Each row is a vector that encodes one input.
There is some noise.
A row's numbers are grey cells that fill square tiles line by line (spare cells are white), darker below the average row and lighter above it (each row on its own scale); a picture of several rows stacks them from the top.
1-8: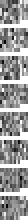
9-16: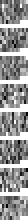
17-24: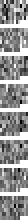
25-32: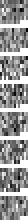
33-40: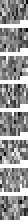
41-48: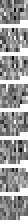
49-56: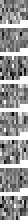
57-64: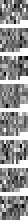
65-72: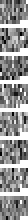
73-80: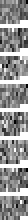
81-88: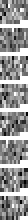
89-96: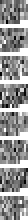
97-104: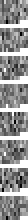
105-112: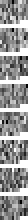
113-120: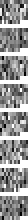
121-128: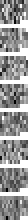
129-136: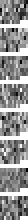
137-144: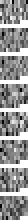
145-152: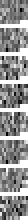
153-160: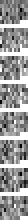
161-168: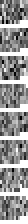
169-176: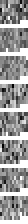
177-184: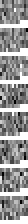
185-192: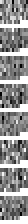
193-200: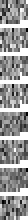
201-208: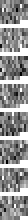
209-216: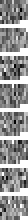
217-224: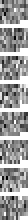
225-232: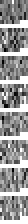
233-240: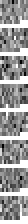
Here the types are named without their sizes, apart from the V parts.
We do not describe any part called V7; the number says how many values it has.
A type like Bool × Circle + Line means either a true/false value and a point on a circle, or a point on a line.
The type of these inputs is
List(Bool × V7).
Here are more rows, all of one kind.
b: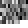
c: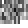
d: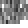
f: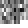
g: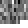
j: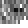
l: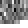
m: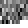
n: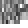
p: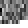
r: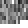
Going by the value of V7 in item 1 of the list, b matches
c and n.
